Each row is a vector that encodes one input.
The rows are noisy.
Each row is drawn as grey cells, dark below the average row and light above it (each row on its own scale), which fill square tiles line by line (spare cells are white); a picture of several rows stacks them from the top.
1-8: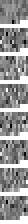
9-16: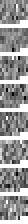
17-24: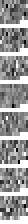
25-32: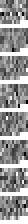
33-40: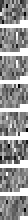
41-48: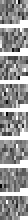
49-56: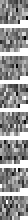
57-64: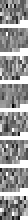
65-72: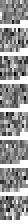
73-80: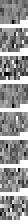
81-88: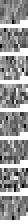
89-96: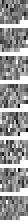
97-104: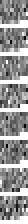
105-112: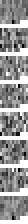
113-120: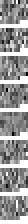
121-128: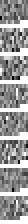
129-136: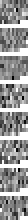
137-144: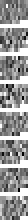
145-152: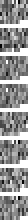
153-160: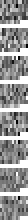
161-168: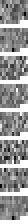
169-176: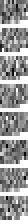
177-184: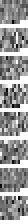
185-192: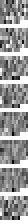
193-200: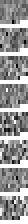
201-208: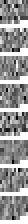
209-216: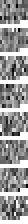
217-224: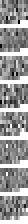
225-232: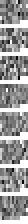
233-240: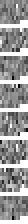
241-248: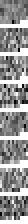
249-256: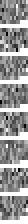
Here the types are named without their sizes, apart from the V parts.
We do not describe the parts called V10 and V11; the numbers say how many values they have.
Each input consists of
a point on a line, three true/false values, a value of V10 and a value of V11.
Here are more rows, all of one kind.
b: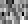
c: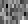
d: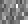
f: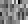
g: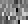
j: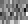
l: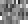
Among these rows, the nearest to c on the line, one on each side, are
f and j.
